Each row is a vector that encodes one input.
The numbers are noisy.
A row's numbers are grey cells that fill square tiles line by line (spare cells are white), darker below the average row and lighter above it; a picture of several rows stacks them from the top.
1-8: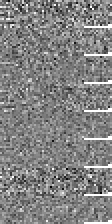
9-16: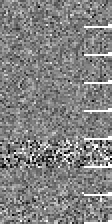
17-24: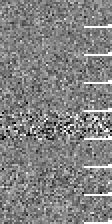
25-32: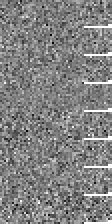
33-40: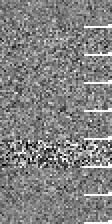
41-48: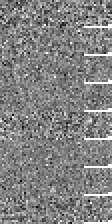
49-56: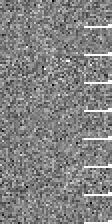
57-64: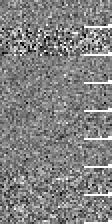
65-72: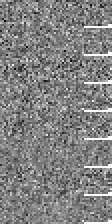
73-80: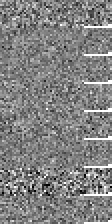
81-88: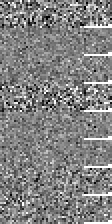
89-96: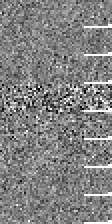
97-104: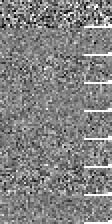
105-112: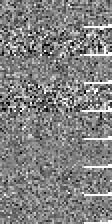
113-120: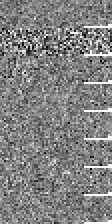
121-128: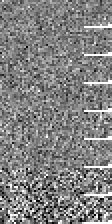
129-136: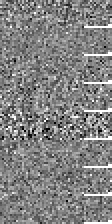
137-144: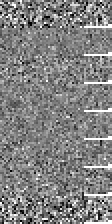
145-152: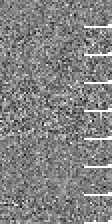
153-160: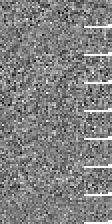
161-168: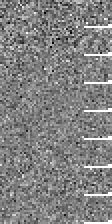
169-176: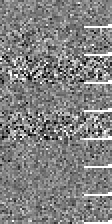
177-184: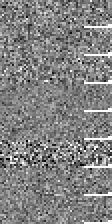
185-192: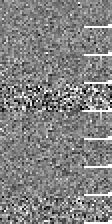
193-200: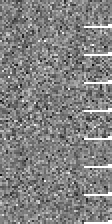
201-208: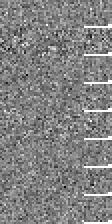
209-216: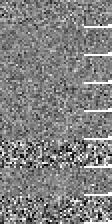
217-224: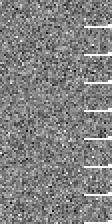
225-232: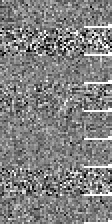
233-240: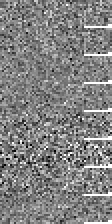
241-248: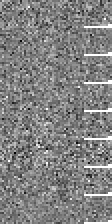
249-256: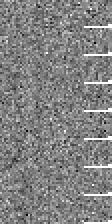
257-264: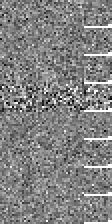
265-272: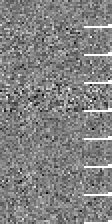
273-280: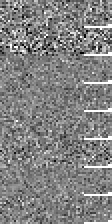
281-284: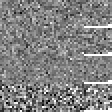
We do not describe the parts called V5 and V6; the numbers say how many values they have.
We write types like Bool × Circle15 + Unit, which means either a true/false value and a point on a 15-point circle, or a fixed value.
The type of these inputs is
(Bool × Bool × Bool × Bool + Circle8) × V5 + V6.
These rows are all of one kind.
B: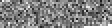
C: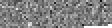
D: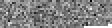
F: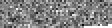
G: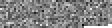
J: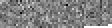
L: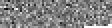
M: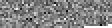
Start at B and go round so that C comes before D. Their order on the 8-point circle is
B, L, J, M, C, G, F, D.
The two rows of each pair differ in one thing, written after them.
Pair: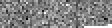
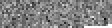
one of the four true/false values
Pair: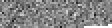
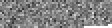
one of the four true/false values
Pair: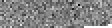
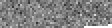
the value of V5
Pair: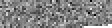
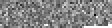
one of the four true/false values
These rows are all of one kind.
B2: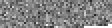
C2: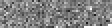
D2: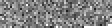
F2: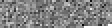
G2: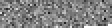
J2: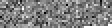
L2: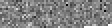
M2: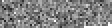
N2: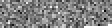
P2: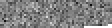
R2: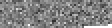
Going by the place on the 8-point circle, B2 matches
D2, G2, L2 and N2.
